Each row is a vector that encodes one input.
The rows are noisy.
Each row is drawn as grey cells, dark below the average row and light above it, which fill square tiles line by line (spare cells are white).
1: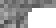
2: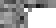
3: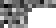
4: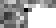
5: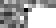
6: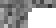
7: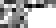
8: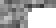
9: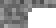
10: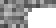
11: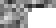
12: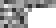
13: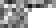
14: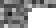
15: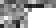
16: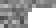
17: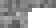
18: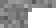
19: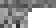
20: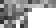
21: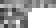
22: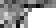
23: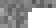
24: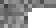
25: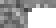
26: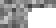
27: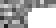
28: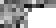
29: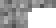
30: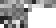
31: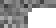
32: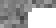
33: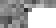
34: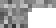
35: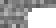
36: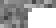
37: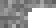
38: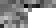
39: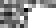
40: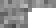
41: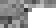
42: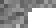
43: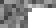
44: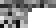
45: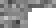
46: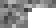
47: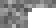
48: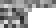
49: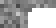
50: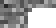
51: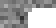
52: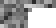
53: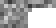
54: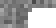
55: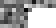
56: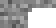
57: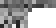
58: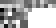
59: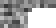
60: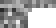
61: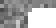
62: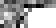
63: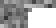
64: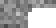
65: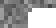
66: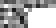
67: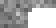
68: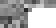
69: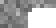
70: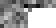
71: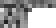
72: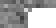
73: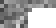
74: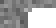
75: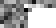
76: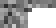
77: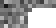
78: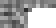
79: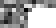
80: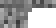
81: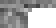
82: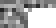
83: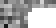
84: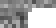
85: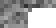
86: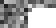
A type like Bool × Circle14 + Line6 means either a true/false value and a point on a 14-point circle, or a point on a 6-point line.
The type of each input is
(Bool × Bool × Bool + Unit) × Line10.
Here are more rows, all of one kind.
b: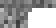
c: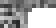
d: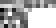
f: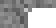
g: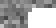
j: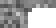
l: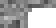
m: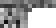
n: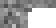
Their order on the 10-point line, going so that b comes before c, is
d, f, g, b, m, n, j, c, l.
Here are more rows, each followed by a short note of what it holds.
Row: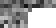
a point on a 10-point line
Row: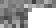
a point on a 10-point line
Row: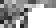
a point on a 10-point line
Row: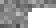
a point on a 10-point line and three true/false values
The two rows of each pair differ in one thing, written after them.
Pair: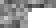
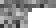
the place on the 10-point line
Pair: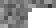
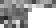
one of the three true/false values
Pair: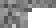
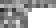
the place on the 10-point line
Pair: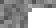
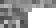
one of the three true/false values
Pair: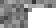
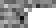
the place on the 10-point line
